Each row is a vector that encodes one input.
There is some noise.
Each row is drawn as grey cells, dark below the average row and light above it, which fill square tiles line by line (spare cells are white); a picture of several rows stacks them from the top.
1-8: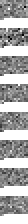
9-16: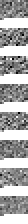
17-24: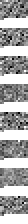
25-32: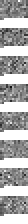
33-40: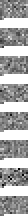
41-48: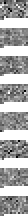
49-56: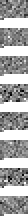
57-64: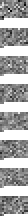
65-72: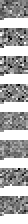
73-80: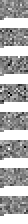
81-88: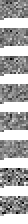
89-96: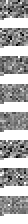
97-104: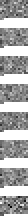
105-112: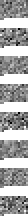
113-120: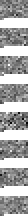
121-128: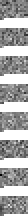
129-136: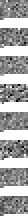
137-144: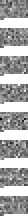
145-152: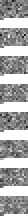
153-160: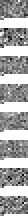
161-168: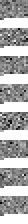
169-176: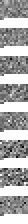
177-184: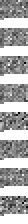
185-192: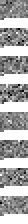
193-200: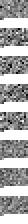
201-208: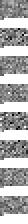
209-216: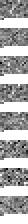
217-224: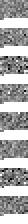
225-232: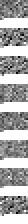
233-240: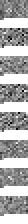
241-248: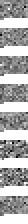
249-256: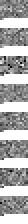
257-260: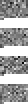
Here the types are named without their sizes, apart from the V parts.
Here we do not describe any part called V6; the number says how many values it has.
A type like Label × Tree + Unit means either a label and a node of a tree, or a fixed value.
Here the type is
(Bool × Bool × Bool + Tree) × Line × Tree + V6 × V6.
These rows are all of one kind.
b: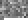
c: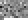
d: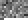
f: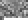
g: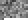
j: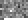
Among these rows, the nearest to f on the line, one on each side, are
c and j.
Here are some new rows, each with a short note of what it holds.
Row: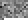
a point on a line and a node of each of two trees
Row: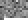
a point on a line and a node of each of two trees
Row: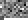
two values of V6
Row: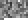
a point on a line and a node of each of two trees
